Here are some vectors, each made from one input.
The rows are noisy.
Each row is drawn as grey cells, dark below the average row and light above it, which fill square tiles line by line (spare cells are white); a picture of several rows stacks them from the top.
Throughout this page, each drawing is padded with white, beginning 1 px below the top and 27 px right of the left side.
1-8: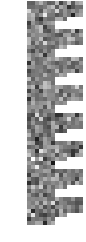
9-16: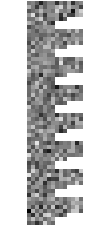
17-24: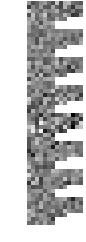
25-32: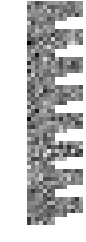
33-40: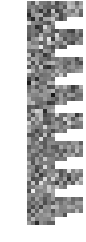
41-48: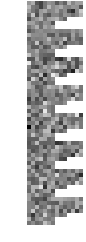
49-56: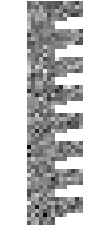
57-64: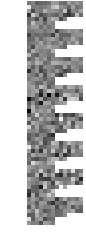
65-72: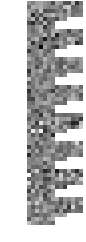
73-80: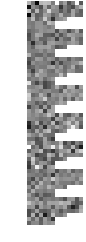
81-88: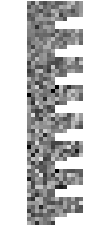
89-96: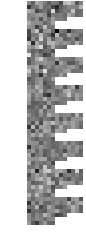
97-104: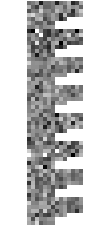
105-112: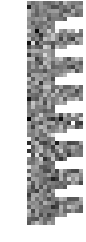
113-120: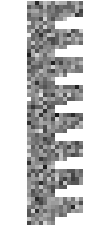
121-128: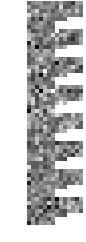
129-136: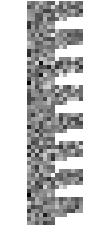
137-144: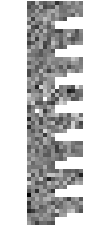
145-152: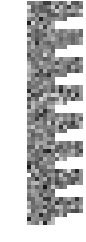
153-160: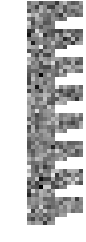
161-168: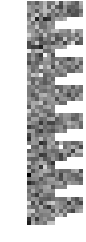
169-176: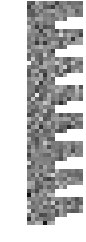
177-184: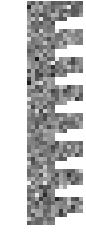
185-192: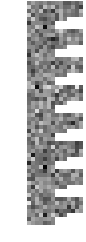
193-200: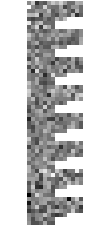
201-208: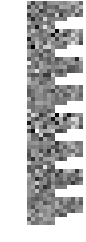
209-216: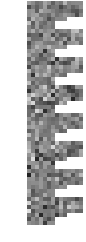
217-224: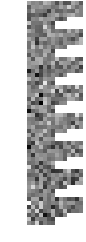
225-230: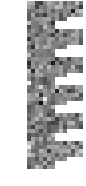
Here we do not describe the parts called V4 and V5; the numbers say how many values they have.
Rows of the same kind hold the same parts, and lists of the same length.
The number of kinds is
3.
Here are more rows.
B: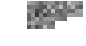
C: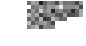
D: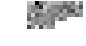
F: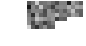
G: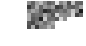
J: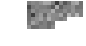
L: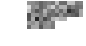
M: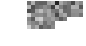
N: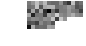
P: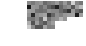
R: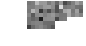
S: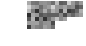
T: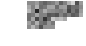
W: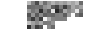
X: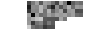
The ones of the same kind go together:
B, C, D, L, P, S, T, W
F, J, M, X
G, N, R

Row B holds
a point on a 3-point line, a point on a 6-point line and a true/false value.
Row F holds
a true/false value and a value of V4.
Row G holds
a value of V5.
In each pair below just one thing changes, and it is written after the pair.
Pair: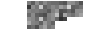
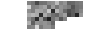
the true/false value
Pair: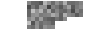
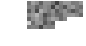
the place on the 6-point line
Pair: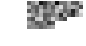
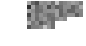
the place on the 3-point line
